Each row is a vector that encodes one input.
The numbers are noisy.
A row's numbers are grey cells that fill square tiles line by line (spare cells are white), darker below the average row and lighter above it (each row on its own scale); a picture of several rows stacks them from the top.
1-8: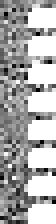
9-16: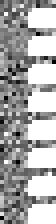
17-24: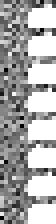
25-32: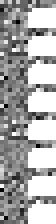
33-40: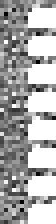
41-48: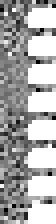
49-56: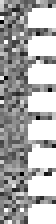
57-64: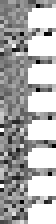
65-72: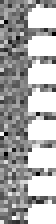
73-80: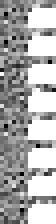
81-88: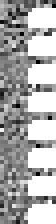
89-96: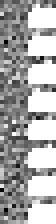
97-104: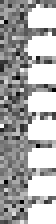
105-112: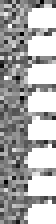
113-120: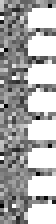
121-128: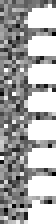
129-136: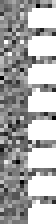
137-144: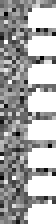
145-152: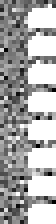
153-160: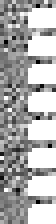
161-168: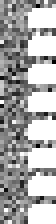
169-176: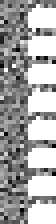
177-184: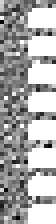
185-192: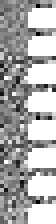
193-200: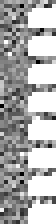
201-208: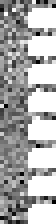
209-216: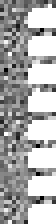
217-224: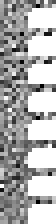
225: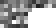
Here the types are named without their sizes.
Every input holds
a label and a true/false value.
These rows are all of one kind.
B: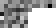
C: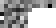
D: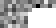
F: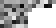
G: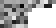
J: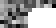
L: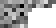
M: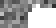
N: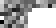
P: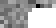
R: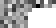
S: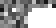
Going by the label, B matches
C, J and N.
